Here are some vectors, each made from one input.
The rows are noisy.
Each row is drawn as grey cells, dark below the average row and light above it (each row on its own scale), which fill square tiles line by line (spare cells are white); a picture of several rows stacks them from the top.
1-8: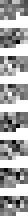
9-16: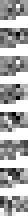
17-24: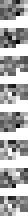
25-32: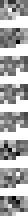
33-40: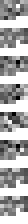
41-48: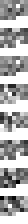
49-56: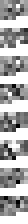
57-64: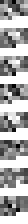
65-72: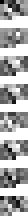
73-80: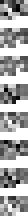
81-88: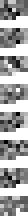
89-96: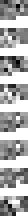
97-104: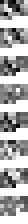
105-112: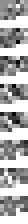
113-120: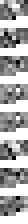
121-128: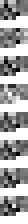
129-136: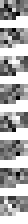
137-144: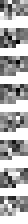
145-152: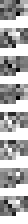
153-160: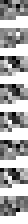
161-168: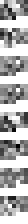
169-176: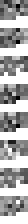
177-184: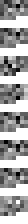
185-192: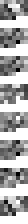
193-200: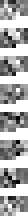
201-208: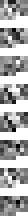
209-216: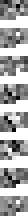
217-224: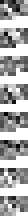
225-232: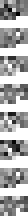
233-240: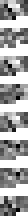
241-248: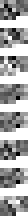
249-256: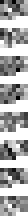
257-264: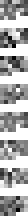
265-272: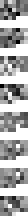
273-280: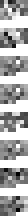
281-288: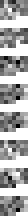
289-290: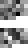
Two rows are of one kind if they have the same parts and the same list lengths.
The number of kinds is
2.
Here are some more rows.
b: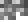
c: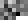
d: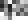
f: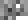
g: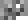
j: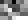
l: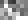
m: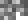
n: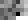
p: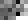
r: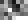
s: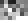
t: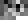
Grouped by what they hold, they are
b, c, f, g, j, l, m, n, p, r, s, t
d

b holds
three true/false values.
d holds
a fixed value.
